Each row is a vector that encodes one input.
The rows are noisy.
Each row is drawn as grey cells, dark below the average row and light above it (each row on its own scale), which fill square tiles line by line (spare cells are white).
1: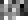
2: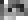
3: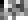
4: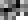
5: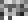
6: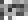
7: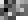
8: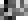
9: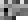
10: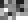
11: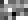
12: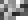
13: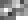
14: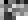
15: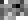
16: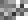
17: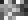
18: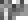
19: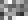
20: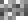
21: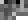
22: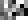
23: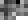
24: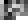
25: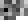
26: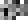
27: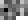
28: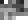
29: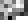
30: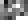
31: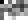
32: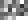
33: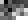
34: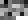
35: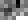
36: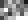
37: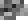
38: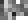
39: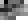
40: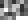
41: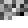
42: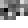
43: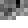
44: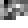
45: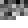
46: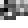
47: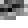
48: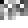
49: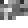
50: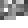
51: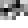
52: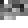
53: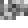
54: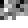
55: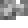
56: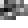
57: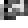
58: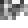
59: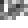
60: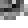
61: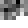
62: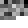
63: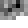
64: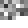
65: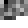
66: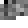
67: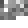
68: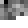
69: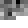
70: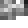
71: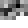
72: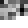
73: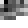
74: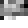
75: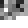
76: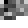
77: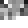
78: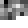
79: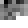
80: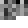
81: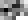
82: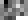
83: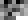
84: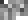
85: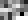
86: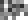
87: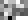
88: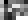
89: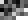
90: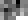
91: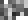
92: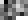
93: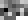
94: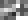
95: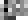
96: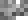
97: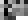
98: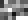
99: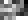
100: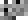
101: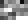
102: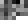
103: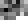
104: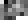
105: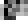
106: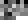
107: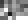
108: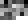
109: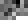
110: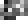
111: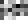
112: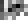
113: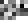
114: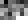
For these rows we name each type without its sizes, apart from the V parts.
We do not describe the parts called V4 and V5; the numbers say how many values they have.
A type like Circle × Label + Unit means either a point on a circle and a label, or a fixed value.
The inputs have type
Bool × V4 × V5 + Line.
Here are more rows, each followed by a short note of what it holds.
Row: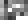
a point on a line
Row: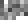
a true/false value, a value of V4 and a value of V5
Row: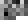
a point on a line
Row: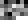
a point on a line
